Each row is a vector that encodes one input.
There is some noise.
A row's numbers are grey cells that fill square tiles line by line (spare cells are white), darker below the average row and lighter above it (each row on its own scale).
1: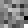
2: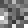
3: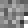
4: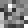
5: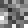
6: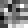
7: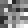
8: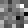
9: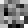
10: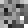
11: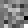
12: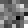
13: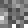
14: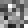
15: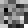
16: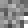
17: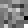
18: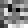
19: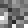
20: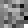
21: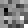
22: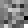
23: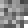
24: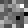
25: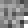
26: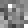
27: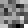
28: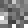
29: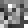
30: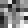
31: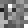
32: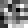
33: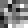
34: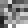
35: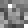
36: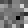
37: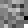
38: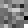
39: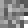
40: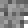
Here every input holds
a point on a 6-point line and a true/false value.
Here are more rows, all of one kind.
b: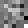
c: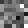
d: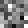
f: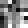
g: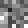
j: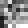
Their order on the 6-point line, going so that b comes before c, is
b, f, d, j, c, g.
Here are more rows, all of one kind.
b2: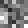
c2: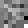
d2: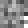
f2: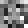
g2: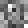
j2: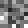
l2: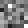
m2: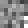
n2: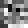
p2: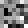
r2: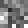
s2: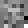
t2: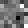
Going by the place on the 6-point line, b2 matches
j2, n2 and r2.
